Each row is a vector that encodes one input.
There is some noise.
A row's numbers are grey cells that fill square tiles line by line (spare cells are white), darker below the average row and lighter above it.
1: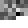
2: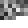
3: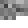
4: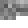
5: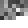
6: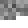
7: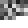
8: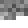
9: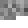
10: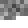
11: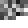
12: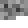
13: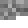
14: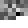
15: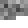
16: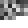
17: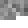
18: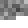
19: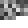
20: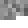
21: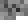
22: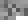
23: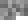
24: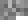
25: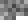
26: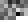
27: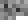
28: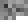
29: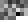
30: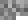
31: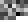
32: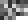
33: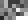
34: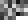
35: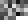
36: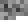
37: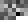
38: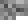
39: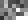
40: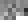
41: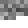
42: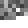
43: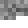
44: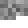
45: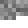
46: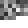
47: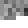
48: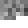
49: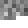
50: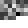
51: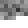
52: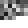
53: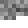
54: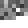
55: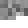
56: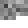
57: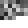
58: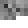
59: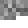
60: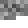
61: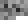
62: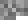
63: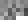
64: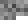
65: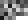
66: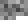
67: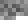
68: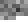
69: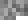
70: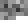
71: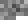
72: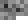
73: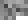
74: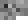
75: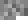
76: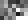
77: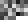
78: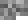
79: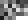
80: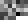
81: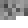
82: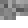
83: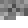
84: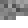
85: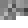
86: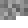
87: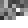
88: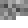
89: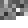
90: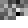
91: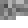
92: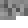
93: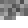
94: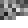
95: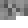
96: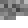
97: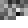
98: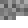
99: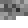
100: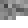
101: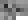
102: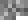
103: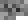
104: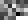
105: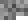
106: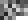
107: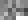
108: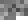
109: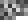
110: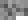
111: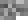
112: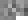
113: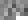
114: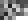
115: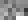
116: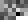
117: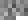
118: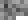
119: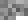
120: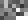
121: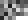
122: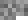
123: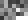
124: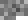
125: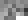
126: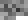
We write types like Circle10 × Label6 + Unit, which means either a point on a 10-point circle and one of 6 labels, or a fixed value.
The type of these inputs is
Bool × Line5 + Line10 × Line10.
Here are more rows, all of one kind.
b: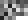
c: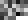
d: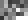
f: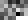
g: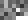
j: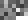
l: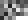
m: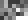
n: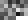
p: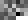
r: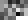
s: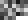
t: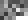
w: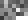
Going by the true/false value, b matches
c, l and s.
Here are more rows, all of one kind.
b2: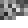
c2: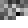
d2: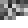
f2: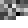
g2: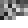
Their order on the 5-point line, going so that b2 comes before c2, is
b2, g2, d2, c2, f2.
